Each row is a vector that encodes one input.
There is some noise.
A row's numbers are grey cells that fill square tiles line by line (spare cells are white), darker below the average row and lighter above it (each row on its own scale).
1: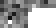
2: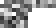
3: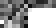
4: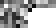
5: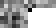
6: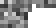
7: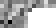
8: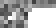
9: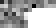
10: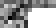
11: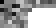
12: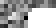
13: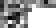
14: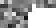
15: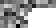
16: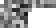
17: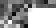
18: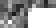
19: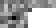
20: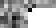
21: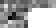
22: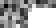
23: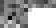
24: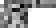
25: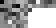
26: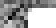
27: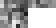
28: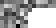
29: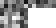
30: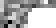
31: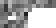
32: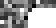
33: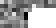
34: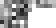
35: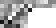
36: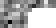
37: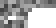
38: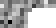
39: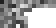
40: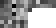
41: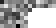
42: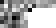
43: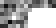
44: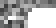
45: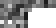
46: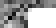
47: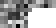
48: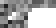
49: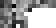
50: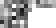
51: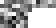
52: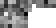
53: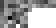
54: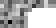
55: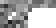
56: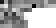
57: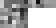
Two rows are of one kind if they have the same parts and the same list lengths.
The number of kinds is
2.
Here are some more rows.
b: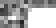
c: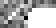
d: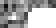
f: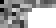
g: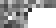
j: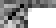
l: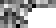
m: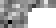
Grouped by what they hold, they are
b, c, d, f, g
j, l, m

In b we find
a node of a 7-node tree and three true/false values.
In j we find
three true/false values.
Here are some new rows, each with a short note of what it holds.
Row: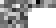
three true/false values
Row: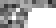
a node of a 7-node tree and three true/false values
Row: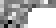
three true/false values
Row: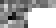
three true/false values
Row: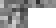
three true/false values
